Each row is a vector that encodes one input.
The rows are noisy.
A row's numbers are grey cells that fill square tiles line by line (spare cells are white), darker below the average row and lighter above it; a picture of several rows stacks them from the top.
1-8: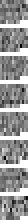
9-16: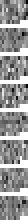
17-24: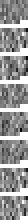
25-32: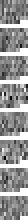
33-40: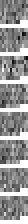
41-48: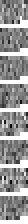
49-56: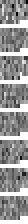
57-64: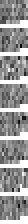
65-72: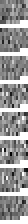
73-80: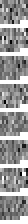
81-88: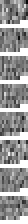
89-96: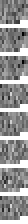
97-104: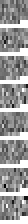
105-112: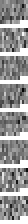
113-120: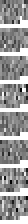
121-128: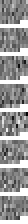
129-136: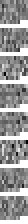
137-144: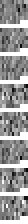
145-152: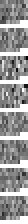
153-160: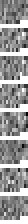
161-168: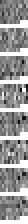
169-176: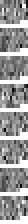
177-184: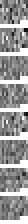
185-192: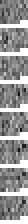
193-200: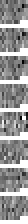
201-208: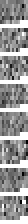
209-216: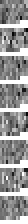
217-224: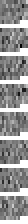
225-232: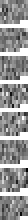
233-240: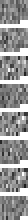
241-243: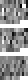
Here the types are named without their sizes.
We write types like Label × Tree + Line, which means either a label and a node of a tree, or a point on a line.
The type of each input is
Bool × Circle + Label.
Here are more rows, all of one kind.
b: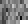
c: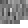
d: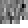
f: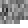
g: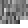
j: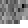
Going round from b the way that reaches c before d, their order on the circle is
b, c, g, j, f, d.
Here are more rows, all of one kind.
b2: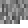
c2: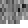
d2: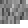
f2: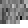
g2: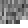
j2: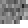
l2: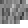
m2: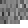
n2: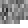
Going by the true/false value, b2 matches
c2, g2 and m2.
